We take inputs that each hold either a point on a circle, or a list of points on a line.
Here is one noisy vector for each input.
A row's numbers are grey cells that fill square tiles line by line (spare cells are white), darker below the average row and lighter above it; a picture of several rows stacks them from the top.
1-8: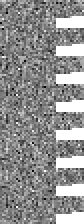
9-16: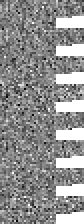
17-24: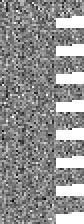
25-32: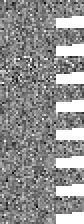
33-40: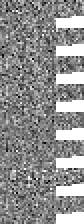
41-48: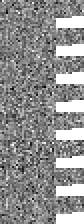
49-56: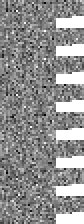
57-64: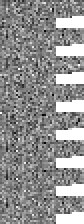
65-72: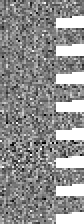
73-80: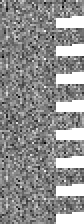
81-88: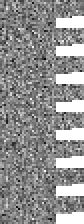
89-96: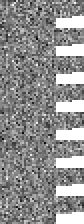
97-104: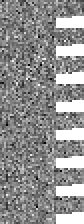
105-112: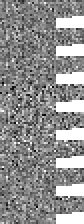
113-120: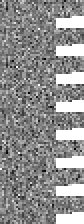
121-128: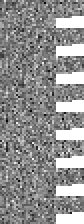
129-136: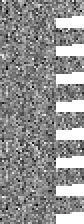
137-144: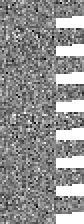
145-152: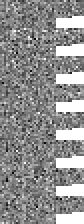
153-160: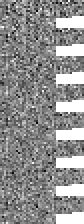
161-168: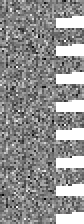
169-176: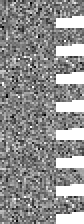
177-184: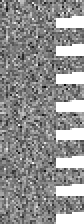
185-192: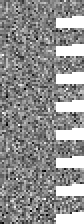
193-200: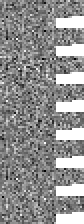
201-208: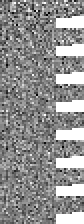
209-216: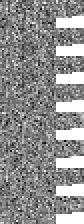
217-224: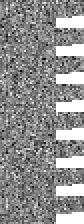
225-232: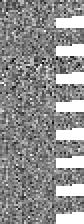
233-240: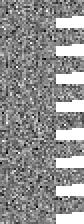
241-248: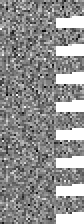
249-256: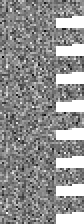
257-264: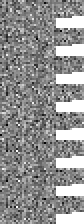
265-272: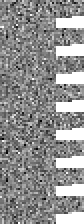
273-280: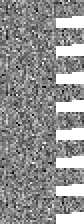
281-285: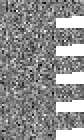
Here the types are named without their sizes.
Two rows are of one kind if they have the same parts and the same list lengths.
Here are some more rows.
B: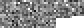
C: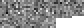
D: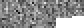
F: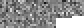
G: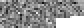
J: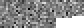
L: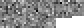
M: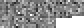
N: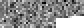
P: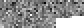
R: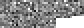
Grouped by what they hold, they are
B, R
C, F, G, L, M, N, P
D
J

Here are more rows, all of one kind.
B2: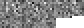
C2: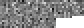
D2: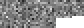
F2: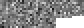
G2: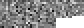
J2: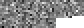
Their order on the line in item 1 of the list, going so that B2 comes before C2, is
D2, G2, J2, B2, C2, F2.
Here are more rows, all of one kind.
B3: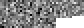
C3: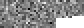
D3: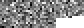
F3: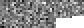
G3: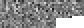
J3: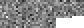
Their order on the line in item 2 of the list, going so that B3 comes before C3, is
B3, F3, J3, D3, C3, G3.
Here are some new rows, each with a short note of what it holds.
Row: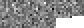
a list of two items
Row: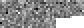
a point on a circle
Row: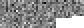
a point on a circle
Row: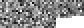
a list of one item
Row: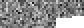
a list of one item
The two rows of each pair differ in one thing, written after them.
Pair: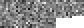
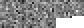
the place on the line in item 1 of the list
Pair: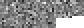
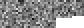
the place on the line in item 1 of the list
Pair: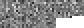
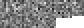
the place on the line in item 1 of the list
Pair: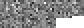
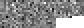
the place on the line in item 2 of the list
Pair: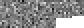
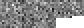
the place on the line in item 1 of the list
